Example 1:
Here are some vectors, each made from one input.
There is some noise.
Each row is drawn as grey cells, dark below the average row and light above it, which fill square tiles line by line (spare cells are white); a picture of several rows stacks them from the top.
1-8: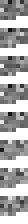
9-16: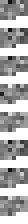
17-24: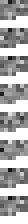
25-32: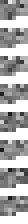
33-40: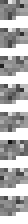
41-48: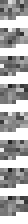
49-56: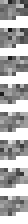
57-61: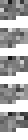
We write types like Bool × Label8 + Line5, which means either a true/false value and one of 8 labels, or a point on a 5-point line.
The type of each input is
Bool × Line8.
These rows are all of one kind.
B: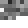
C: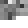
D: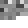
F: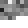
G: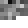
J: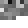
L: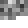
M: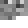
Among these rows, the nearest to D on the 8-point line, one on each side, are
G and M.
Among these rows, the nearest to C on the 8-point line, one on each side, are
B and J.
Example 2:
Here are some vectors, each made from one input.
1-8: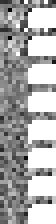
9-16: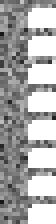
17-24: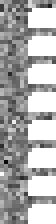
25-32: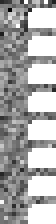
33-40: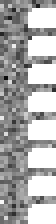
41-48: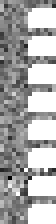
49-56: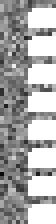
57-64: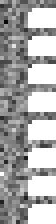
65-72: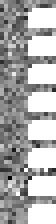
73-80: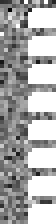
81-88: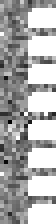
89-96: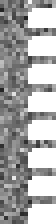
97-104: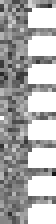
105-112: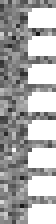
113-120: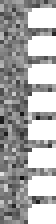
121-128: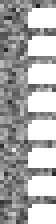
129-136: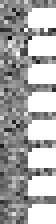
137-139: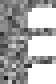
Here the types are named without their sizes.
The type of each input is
List(Circle).
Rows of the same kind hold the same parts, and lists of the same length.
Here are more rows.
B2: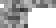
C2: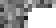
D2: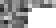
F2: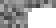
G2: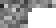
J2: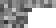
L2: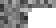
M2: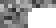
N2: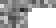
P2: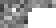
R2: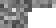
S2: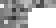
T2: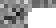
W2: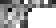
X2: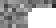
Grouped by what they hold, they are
B2, F2, M2, N2, S2, T2, X2
C2, D2, G2, J2, L2, P2, R2
W2

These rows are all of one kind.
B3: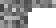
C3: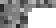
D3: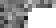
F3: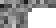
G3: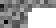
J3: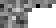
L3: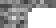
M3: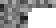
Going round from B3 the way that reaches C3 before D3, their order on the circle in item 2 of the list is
B3, F3, C3, M3, G3, D3, J3, L3.
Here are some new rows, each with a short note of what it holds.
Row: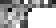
the empty list
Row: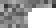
a list of one item
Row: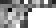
the empty list
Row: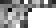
the empty list
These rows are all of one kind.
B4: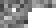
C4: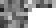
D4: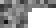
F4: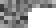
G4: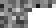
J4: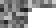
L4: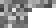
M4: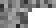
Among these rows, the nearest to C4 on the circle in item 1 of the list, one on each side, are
G4 and L4.
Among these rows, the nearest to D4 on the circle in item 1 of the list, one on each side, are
F4 and M4.
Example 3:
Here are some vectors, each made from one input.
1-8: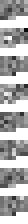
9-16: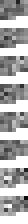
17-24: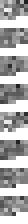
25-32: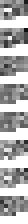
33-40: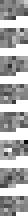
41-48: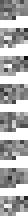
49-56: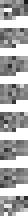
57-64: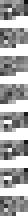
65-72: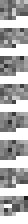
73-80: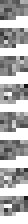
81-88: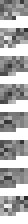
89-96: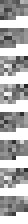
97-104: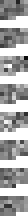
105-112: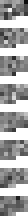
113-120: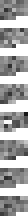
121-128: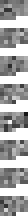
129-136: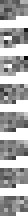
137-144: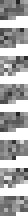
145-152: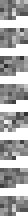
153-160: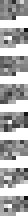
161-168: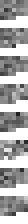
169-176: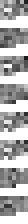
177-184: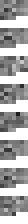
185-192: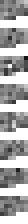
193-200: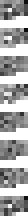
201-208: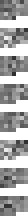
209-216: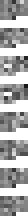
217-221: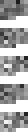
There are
2 kinds of row.
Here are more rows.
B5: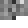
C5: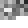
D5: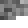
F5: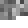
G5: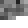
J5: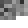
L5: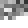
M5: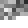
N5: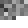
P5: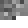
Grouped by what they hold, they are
B5, D5, F5, G5, J5, N5, P5
C5, L5, M5

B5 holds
a point on a 15-point circle.
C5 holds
a point on a 6-point line.
